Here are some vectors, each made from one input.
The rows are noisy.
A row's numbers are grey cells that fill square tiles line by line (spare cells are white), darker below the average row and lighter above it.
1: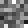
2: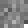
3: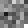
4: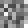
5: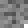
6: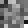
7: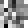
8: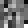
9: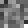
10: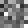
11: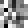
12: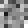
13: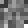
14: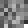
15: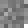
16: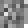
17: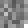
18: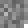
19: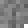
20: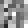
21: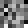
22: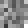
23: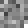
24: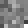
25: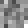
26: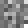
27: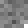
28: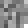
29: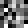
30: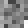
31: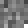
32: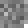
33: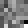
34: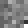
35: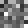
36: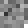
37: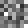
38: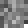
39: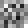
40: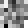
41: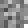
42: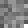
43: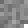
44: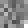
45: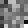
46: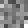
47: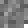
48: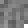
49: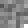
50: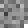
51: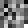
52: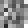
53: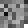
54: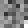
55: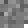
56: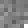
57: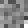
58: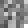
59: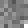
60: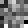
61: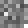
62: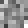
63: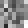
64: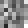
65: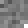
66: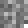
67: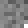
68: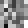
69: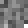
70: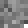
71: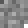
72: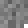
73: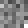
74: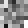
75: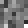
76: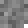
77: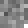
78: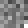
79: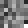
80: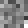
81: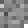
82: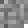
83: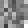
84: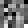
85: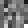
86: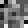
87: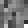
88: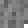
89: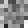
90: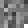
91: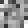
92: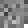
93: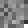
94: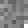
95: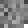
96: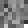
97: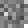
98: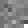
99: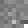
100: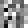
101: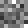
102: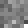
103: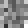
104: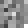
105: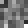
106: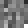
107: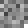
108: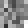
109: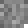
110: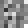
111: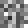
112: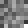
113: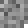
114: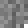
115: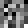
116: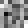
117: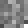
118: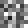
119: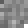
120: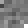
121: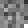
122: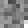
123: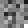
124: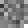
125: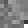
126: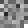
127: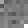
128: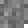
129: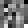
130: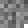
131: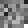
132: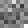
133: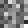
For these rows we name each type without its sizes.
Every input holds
a list of items, each a point on a line and a true/false value.
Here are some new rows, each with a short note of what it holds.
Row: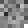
a list of two items
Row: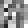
a list of two items
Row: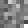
a list of two items
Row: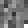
a list of one item
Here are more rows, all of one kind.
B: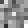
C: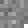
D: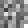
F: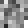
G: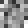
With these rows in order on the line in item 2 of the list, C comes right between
B and D.
